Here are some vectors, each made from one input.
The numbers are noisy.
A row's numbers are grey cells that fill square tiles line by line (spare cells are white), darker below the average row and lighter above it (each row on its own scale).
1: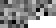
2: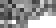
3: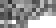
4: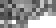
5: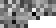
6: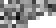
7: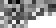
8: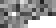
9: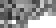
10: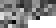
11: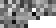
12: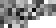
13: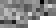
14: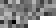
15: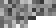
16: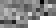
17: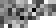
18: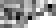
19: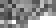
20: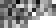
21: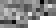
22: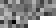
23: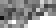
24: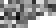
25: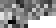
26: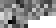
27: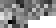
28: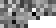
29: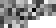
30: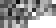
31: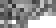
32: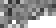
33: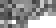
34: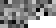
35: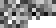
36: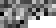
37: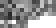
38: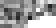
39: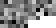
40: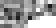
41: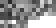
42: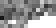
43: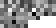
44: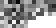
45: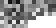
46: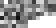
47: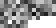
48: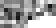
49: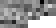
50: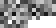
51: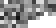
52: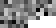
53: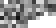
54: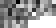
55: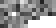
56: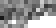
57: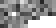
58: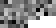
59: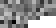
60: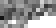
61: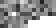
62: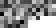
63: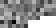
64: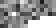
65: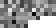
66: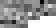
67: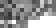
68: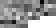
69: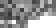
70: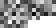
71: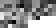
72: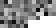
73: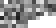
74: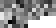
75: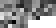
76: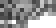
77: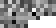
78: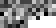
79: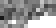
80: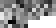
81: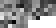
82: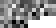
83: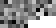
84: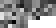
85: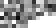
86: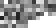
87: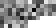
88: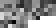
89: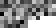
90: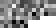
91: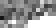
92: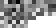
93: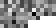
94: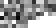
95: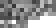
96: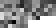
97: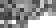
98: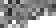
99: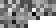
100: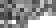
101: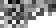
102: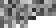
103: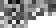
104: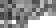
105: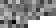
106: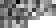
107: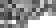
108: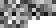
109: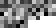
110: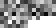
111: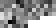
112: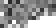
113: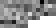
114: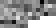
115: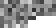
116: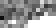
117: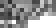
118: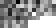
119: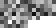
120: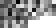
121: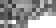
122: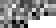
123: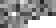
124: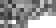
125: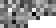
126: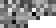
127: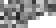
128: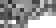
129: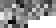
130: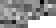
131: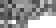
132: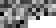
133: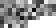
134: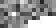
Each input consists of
either a point on a 9-point circle and a true/false value, or a fixed value.
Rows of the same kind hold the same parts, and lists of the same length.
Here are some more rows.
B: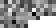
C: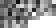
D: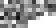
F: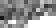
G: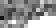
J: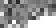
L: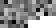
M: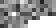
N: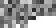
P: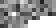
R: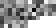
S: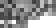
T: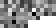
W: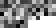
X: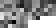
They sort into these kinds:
B, C, D, F, G, J, L, N, R, S, T, W, X
M, P

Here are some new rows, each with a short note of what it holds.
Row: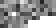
a fixed value
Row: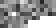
a fixed value
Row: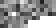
a fixed value
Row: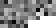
a point on a 9-point circle and a true/false value
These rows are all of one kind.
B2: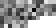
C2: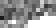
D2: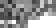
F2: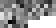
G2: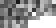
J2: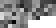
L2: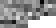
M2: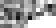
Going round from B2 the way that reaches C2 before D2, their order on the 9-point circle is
B2, L2, J2, F2, M2, C2, D2, G2.
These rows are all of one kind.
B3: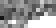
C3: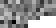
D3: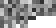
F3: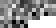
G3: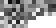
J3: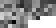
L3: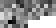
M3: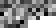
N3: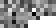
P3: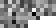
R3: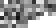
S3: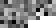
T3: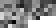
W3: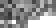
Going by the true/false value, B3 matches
D3, G3, R3 and W3.
